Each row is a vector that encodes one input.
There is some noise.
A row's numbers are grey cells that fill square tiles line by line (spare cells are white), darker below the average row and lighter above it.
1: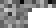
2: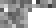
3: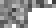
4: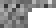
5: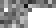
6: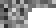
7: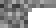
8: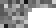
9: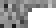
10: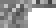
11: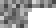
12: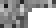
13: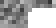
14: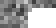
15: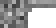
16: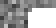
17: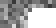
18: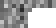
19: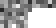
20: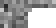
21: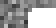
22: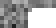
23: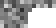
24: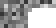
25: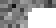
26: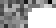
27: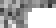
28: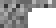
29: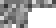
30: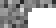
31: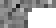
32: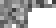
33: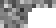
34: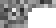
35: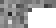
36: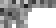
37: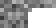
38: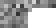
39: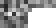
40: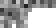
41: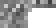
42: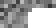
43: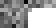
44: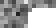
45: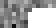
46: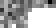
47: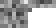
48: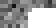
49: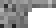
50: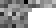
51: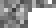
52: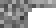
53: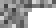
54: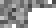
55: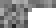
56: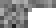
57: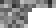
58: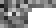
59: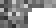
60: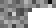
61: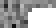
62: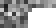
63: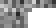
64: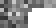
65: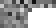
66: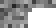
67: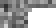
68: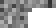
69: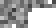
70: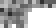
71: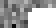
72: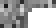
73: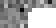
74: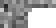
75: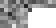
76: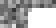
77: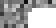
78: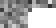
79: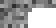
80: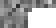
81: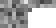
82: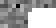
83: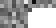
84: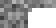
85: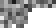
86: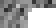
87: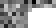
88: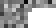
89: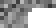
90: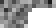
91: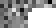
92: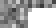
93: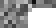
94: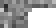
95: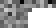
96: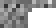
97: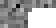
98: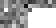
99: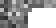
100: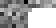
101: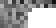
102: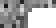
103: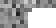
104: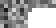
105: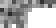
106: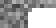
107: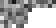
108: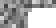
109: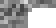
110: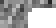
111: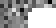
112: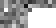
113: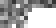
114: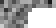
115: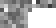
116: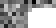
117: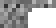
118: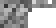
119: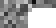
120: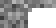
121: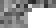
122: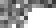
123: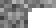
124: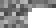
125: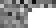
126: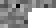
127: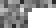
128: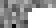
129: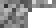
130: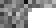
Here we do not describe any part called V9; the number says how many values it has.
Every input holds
a point on a 12-point line, together with either a point on a 6-point line, or a value of V9.
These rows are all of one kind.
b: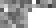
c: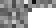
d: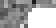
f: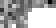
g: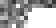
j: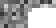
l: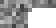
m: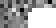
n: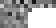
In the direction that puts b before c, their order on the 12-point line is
f, g, b, n, c, l, d, m, j.
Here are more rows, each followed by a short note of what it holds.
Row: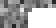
a point on a 6-point line and a point on a 12-point line
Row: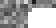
a point on a 12-point line and a value of V9
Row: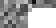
a point on a 12-point line and a value of V9
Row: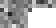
a point on a 12-point line and a value of V9
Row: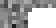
a point on a 6-point line and a point on a 12-point line
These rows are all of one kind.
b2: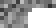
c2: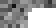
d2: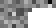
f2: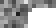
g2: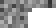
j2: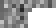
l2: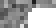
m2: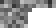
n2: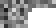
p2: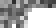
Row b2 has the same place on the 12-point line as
c2, g2 and m2.
